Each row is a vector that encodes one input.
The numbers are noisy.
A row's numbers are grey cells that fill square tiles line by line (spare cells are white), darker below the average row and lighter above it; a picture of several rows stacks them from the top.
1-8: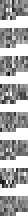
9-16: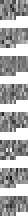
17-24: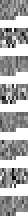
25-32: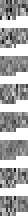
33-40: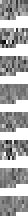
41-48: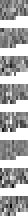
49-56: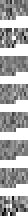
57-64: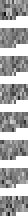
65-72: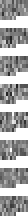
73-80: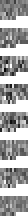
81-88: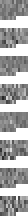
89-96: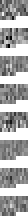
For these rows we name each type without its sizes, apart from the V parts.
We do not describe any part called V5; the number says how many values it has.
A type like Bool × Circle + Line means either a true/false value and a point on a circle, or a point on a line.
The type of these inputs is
(Circle + Unit) × V5 + Tree.
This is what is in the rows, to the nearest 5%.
About 40% of them hold a node of a tree. The rest hold a value of V5, together with either a point on a circle, or a fixed value.
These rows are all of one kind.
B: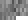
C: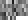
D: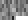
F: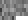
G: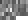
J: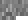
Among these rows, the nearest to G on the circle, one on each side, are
D and F.
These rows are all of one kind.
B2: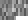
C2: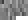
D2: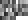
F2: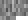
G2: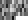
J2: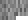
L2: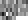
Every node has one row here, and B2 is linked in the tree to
D2, F2 and L2.
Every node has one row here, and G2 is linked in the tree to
D2.
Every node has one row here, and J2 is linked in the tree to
L2.
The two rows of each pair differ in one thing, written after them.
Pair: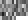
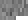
the value of V5
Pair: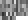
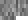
the value of V5
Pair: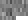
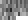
the value of V5
